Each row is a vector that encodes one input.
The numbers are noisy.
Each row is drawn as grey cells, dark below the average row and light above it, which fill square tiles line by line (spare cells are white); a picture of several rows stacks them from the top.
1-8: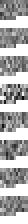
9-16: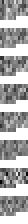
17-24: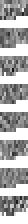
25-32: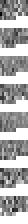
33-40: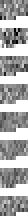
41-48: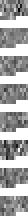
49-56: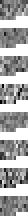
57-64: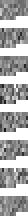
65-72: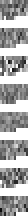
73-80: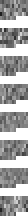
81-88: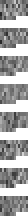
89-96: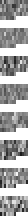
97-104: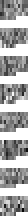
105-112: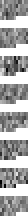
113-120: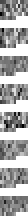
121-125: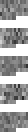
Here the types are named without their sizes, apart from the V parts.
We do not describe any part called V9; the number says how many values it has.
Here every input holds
a label and a value of V9, together with either a fixed value, or four true/false values.
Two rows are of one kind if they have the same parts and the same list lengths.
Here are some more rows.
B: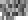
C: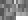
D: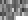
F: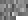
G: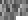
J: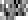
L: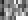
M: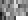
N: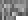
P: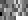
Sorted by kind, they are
B, C, D, F, G, J, M
L, N, P

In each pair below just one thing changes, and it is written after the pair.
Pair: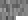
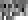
the label
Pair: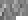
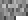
the value of V9
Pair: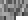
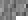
the value of V9
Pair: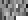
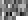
the label
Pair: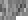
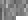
the value of V9
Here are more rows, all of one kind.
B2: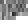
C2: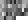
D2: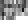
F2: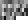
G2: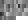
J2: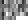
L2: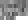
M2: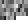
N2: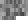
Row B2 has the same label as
C2, F2 and M2.
